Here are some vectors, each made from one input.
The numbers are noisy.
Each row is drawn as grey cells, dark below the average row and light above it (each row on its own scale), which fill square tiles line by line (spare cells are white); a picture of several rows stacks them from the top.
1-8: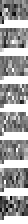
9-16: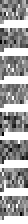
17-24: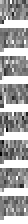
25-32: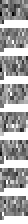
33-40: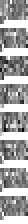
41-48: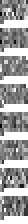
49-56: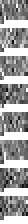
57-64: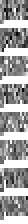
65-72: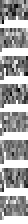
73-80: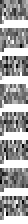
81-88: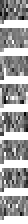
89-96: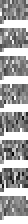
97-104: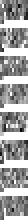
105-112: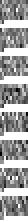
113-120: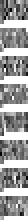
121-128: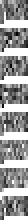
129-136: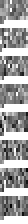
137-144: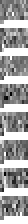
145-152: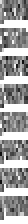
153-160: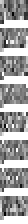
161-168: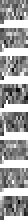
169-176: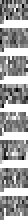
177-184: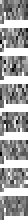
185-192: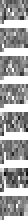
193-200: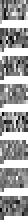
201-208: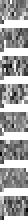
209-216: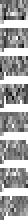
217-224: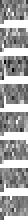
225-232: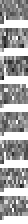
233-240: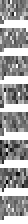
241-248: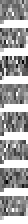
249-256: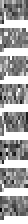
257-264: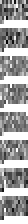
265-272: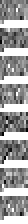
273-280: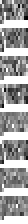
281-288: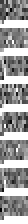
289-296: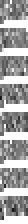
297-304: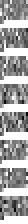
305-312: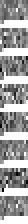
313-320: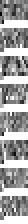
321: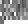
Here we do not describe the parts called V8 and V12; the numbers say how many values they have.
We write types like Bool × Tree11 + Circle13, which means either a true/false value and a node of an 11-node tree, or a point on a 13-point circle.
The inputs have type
Bool × V12 + Circle9 + V8.
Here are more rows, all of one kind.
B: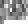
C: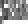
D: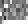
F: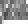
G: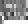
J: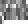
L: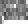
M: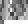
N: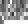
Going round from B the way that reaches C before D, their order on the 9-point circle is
B, M, N, G, L, J, F, C, D.
